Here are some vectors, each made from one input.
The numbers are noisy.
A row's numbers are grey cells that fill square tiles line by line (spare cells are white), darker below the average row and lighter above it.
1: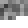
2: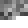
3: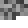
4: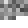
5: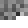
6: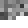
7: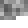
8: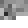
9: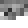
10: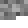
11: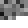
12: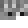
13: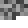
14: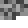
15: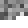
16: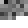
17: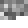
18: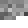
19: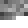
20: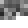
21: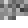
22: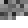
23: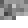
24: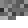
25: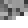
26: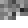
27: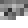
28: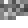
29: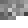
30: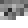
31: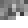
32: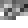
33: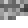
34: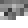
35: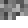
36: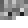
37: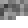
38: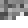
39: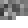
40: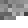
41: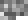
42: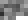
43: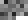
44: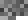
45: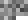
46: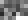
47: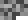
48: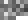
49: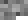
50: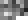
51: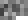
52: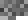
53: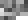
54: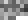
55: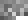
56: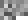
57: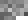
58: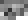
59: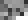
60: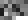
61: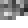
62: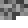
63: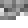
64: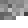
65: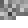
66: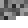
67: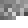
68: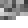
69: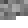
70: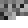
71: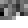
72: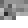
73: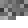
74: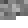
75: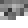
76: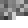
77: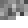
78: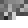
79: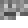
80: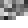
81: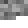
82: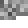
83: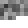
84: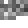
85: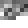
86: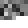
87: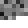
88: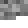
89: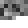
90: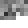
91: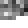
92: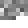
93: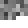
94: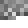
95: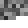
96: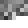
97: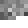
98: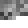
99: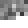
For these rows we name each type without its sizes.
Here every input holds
a point on a circle, together with either a fixed value, or three true/false values.
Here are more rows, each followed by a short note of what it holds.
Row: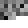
a point on a circle and three true/false values
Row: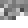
a point on a circle and three true/false values
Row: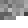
a point on a circle and three true/false values
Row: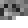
a point on a circle and three true/false values
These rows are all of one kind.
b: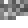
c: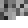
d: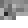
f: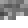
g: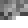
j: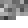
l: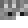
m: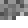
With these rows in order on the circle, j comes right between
b and d.
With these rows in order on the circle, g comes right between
c and l.
